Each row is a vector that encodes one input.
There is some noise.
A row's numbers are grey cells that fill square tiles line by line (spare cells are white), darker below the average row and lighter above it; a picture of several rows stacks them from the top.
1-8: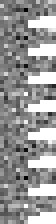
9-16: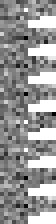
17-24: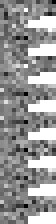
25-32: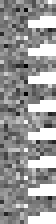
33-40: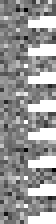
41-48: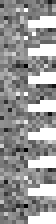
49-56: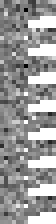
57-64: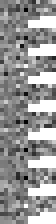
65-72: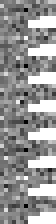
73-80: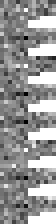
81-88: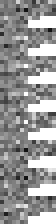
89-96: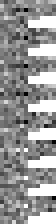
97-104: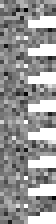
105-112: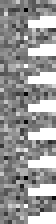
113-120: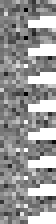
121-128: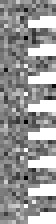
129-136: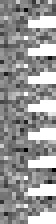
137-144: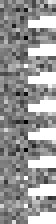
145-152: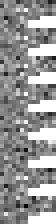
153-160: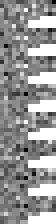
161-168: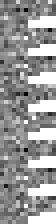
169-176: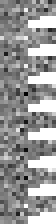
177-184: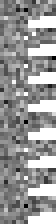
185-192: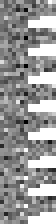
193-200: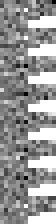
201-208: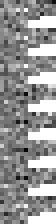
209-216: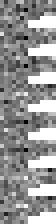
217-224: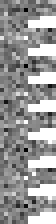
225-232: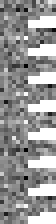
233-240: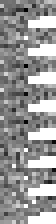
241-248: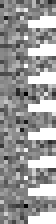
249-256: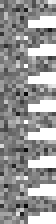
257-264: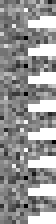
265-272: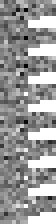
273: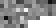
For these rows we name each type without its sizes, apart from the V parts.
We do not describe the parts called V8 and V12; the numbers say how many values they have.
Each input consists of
a label, a true/false value, a value of V8 and a value of V12.
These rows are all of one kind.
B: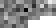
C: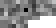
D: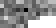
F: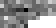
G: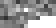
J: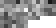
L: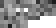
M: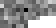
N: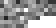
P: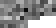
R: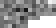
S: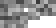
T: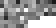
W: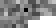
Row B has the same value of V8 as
G, R and S.
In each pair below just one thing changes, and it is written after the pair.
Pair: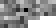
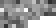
the true/false value
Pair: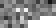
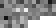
the label
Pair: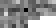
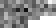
the value of V8
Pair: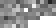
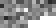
the value of V8
